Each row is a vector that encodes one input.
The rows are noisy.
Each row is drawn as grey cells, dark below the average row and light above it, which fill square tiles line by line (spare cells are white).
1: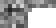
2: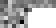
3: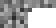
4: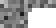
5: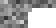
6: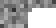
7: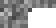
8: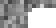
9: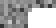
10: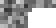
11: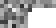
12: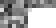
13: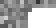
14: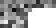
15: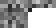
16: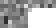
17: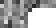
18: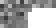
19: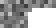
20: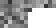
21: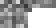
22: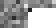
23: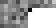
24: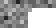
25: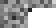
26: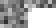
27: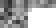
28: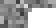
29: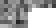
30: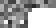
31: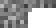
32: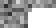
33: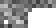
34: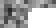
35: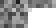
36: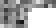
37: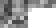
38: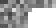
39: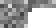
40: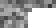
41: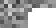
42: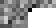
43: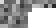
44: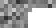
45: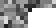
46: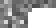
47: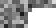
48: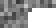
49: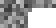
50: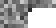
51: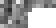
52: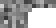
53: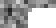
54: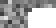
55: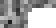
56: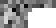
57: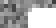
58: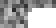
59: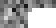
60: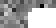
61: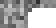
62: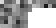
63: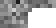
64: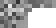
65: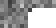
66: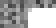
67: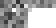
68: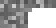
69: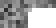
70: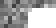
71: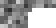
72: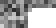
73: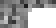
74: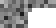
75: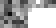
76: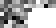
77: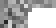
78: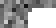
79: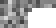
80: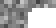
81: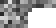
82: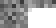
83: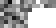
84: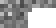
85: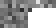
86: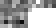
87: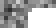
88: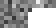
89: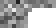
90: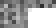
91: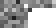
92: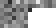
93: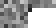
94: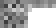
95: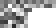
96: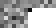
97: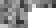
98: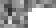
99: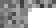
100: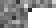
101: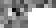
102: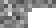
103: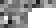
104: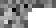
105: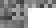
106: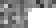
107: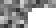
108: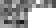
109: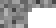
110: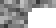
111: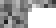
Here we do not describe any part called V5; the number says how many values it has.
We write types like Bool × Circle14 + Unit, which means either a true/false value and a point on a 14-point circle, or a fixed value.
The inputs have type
(Bool × Bool × Bool + V5) × Label6.
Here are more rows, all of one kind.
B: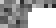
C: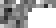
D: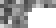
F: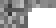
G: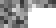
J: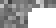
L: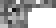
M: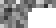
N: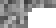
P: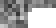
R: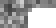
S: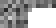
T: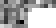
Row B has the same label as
C, D and M.
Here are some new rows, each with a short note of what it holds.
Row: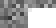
one of 6 labels and three true/false values
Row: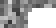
one of 6 labels and three true/false values
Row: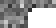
one of 6 labels and a value of V5
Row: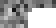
one of 6 labels and three true/false values
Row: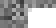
one of 6 labels and three true/false values
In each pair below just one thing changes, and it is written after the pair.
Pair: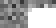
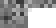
one of the three true/false values
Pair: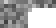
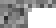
one of the three true/false values
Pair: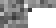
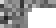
the label
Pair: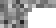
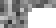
one of the three true/false values
